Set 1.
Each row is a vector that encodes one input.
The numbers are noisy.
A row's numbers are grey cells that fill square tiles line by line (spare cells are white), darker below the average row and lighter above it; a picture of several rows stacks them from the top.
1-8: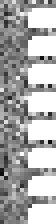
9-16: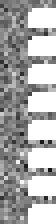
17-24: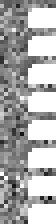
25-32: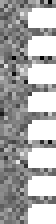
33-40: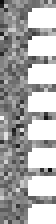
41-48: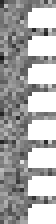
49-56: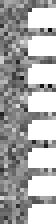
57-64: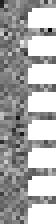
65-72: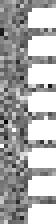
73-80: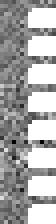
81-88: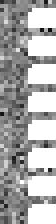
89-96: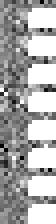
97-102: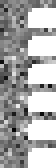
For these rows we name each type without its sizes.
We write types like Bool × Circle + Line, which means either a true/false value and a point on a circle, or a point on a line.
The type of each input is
Bool × Bool × Bool + Line.
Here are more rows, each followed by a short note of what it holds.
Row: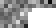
a point on a line
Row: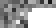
a point on a line
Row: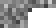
three true/false values
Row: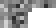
three true/false values
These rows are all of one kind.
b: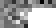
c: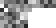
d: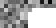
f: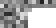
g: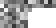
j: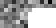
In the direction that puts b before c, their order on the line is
b, j, d, c, g, f.
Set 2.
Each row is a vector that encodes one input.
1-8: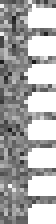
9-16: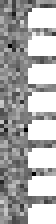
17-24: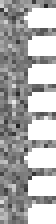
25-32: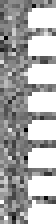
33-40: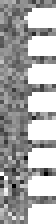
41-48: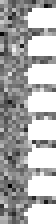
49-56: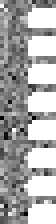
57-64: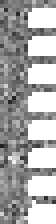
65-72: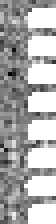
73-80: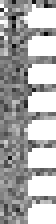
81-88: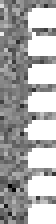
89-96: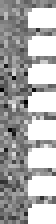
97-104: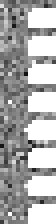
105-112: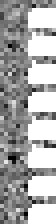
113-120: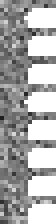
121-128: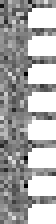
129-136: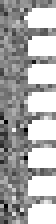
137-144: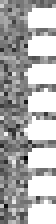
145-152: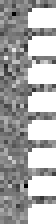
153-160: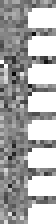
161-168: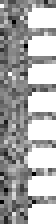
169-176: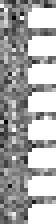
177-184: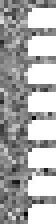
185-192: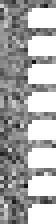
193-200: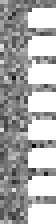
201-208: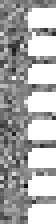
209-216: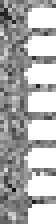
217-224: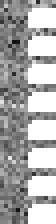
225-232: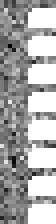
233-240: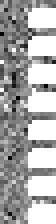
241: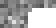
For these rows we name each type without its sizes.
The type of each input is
Bool × Bool × Bool × Line.
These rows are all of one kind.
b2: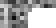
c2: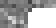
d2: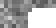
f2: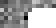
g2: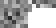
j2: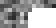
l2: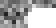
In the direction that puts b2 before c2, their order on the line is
l2, b2, g2, d2, c2, j2, f2.
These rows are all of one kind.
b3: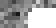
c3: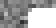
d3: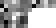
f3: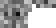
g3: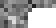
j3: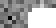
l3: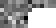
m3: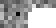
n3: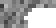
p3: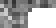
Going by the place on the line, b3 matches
g3, m3 and p3.
